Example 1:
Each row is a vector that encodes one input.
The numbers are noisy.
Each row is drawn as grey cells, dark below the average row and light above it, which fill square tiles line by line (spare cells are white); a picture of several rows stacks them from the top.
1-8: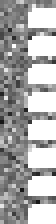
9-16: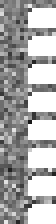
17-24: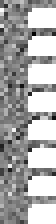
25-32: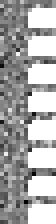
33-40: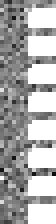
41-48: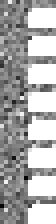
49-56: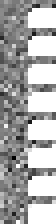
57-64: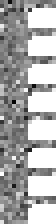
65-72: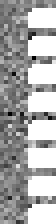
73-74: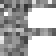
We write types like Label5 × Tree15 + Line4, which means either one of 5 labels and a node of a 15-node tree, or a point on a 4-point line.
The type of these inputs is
Bool × Bool × Bool × Line4 × Line5.
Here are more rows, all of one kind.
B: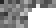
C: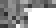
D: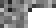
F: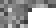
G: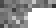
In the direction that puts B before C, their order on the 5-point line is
F, G, D, B, C.
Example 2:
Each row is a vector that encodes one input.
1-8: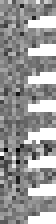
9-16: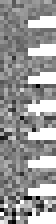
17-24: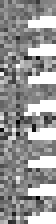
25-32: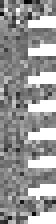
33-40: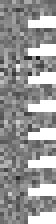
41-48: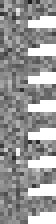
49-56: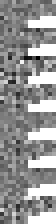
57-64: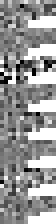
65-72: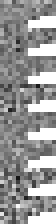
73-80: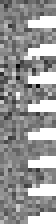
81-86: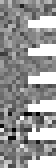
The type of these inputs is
Label9 + Line7.
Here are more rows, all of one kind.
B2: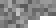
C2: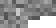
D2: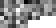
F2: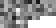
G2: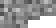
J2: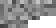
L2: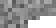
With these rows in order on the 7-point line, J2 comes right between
D2 and G2.
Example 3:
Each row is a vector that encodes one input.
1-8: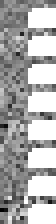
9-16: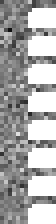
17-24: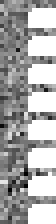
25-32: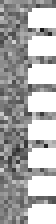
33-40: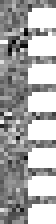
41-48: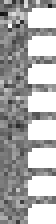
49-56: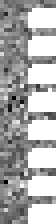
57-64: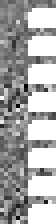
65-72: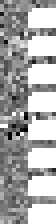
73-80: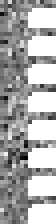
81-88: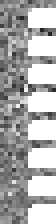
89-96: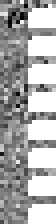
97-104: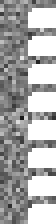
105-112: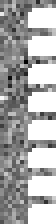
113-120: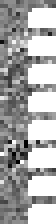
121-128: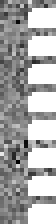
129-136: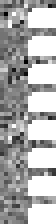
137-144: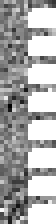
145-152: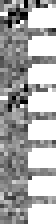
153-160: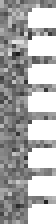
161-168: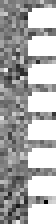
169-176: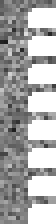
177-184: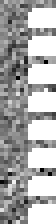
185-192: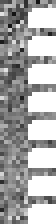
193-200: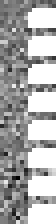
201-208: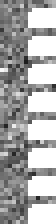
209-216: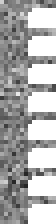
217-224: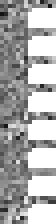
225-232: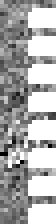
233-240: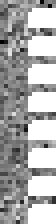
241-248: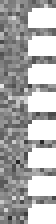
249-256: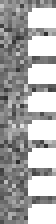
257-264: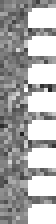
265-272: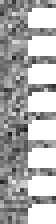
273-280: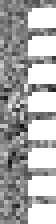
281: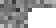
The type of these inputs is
(Bool × Bool × Bool × Bool + Unit) × Line7.
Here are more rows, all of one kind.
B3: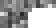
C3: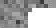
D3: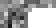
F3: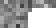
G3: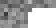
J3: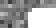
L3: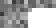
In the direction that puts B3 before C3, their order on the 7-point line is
D3, F3, B3, J3, L3, G3, C3.
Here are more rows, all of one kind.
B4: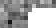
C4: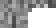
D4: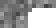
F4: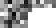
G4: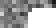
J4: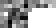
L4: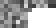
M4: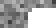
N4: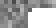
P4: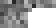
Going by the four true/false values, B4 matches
C4, D4, L4 and M4.
